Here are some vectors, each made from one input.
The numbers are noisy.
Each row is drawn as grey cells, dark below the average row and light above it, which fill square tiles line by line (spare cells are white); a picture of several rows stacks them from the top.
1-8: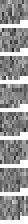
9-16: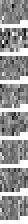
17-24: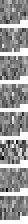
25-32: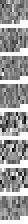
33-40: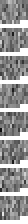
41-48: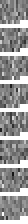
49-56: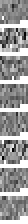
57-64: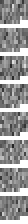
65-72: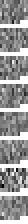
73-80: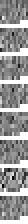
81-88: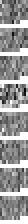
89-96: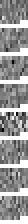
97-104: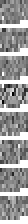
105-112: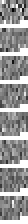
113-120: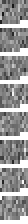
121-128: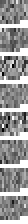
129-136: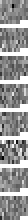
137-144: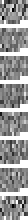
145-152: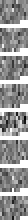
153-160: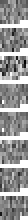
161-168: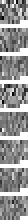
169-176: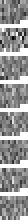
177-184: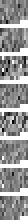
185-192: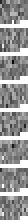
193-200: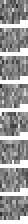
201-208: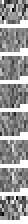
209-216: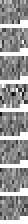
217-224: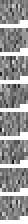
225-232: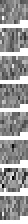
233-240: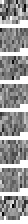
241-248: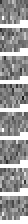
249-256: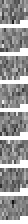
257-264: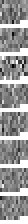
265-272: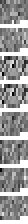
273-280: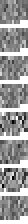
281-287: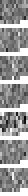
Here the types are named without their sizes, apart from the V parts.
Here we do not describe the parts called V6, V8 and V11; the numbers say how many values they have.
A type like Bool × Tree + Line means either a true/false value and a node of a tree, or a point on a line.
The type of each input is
Bool × Circle × (V6 + V8 × V11) + Label.
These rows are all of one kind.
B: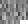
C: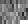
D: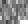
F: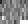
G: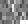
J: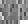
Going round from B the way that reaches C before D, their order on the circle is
B, J, C, F, D, G.
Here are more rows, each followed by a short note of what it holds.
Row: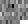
a point on a circle, a true/false value, a value of V8 and a value of V11
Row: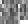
a point on a circle, a true/false value, a value of V8 and a value of V11
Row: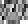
a label
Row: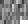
a point on a circle, a true/false value and a value of V6
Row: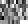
a label
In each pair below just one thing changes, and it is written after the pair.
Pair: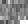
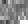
the value of V8
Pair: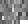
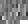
the place on the circle
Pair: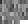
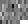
the true/false value
